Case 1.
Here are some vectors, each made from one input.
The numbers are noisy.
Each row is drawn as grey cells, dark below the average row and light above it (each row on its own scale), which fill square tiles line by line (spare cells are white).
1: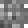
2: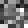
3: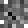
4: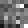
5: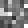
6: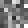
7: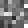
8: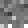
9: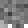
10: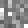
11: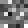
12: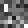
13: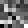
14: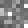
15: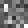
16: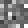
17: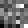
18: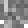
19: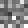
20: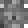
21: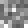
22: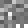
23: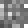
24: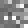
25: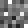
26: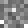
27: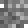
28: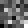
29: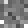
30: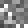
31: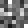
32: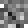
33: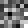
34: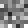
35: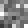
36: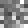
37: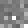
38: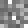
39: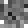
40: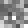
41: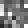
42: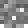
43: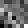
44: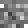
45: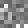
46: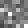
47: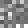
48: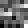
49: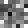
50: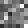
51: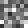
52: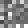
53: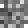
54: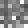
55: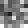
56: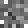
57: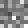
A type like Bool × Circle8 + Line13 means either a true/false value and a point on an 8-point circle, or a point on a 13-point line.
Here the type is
Label5.
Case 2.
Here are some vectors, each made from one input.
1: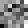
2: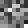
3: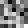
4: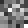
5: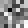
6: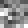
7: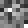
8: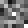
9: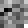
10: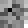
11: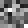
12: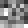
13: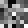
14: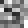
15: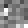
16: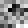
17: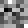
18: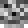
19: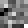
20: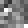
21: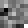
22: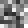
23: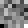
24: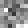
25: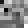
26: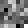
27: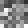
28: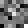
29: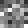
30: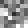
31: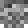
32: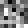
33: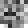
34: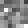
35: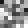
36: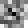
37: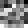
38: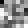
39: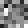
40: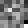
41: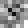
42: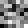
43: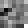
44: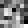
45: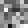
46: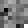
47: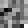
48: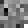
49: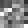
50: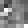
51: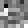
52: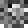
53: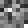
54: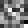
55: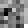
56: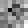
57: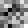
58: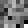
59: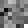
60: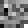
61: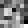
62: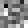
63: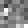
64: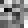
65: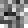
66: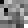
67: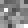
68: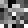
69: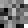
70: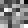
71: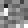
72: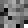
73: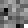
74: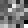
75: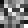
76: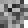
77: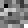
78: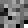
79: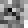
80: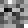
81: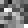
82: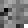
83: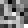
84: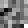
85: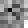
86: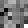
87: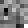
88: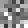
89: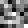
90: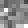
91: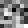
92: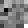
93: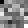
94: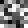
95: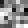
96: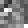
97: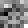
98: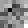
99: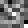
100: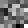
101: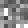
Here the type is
Label5.
